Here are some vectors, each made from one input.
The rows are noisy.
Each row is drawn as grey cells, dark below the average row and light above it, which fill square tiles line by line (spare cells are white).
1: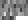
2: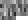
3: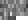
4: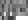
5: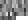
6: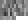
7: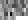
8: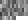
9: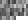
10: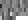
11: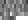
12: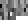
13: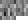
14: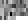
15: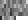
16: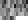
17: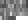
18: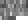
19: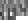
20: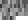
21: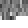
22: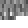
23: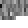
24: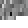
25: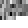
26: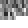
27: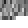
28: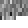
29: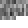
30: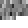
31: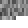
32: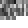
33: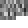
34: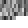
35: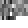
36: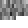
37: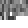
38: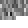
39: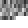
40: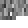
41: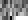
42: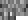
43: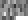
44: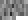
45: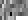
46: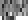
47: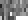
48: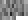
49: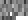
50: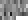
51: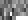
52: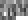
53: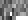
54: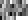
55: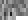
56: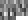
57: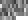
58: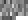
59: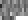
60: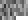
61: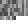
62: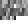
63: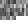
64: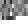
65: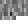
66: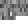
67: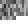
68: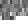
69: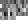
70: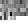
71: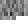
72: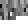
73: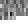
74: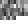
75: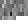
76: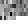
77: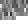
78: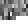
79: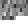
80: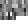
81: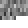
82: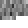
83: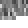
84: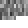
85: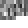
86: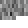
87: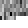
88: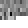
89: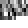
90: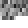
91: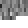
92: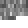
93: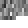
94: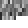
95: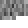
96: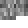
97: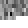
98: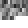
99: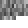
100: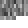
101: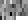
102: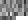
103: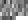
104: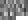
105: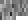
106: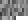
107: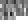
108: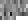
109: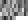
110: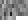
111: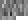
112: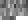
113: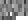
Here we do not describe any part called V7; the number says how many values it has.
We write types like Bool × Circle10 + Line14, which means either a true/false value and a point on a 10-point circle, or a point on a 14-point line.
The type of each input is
Bool × (Line8 + V7).
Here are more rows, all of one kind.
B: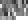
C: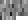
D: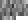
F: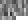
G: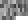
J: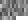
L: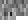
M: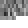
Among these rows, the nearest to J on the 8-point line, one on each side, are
B and C.
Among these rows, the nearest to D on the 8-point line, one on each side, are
G and M.
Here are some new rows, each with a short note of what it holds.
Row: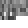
a point on an 8-point line and a true/false value
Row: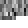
a true/false value and a value of V7
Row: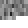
a point on an 8-point line and a true/false value
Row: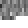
a point on an 8-point line and a true/false value
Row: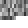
a true/false value and a value of V7
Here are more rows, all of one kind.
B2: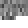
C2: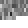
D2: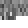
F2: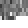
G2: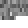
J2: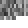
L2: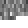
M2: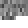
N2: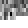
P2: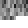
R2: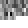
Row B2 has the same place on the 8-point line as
D2, M2 and R2.
